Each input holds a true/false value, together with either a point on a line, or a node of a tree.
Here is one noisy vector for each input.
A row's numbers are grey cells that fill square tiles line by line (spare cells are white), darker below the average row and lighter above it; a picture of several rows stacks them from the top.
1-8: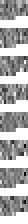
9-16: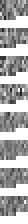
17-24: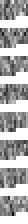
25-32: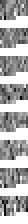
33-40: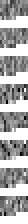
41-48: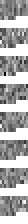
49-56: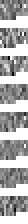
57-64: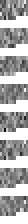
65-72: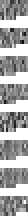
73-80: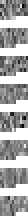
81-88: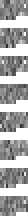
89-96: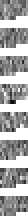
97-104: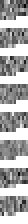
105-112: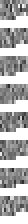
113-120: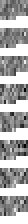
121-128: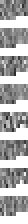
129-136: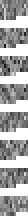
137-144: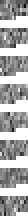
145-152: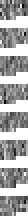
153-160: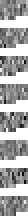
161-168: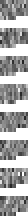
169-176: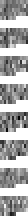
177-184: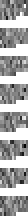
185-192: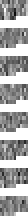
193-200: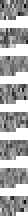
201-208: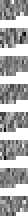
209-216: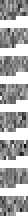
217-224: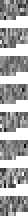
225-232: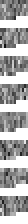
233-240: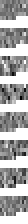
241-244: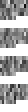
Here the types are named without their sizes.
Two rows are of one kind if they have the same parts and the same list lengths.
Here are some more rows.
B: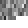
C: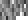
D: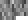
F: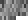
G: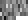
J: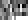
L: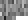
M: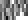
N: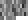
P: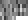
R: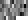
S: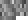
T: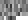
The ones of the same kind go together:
B, F, G, J, L, P, R
C, D, M, N, S, T

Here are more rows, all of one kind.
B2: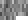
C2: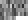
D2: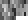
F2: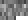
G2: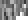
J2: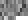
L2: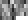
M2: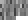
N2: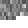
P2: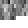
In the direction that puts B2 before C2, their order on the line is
G2, F2, N2, B2, M2, D2, L2, J2, C2, P2.
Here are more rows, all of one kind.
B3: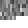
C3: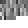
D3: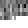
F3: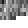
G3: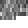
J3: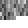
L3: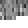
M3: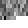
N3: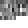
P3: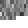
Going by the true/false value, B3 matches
J3, M3 and P3.
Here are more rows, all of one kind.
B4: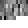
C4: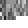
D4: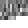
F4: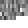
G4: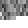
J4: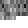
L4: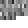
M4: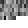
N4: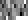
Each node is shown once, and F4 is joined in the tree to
D4.
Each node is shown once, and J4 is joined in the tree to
G4 and M4.
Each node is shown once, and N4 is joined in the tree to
C4.
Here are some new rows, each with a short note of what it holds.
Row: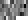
a node of a tree and a true/false value
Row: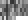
a point on a line and a true/false value
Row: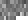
a point on a line and a true/false value
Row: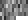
a node of a tree and a true/false value
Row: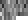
a node of a tree and a true/false value
